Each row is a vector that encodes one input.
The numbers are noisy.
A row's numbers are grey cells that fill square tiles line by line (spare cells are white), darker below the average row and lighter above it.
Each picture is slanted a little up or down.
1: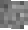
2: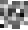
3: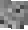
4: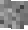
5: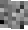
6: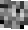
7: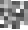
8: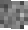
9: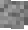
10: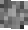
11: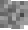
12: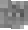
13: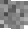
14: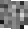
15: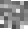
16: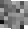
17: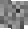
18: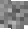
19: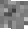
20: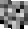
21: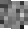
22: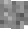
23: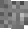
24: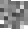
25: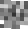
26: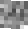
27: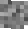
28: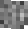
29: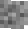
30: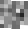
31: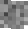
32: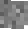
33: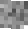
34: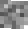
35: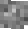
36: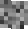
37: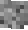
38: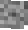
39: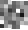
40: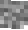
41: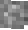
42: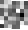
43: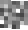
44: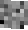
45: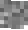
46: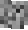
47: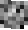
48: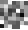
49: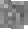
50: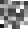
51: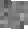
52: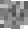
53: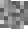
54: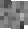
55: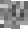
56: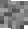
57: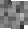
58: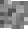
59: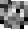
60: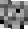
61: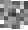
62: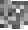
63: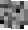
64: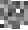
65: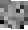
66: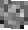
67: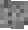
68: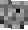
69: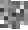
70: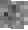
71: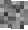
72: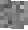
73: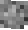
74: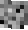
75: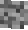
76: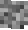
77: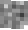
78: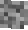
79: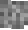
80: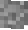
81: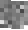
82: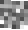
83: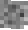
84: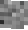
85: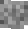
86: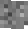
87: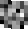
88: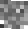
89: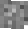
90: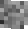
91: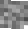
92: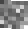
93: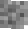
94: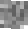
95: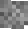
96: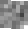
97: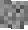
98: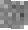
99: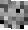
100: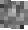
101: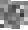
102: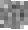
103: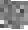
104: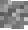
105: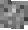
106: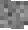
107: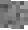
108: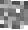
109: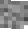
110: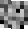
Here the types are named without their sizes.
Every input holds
a point on each of two lines and four true/false values.
